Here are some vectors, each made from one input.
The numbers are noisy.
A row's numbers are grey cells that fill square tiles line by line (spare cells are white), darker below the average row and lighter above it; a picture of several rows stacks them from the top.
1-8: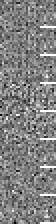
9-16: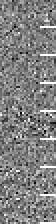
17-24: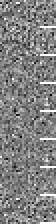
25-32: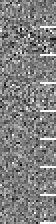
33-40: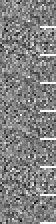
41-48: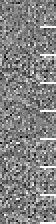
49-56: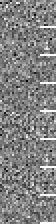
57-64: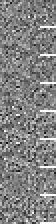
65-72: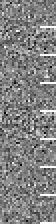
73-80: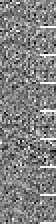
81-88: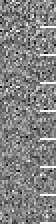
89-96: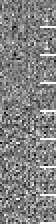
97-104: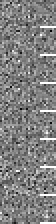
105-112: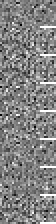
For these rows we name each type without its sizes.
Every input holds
either a point on a line and a true/false value, or a list of points on a circle.
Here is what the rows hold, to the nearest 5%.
About 35% of them hold a point on a line and a true/false value. The rest are lists of points on a circle.
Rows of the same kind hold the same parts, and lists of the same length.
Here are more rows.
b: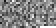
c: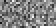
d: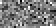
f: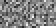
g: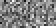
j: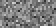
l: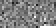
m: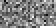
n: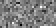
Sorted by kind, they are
b, c, f, g, m
d
j, n
l

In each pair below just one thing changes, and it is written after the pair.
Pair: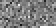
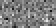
the place on the circle in item 1 of the list
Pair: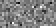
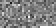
the place on the circle in item 1 of the list
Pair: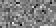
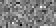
the place on the circle in item 2 of the list
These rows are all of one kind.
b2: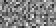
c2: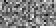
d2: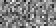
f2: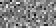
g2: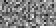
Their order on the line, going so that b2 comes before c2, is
d2, f2, b2, g2, c2.
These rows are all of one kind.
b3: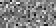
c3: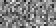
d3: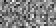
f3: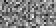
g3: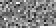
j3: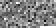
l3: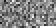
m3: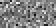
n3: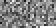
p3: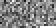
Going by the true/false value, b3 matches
g3, j3 and m3.
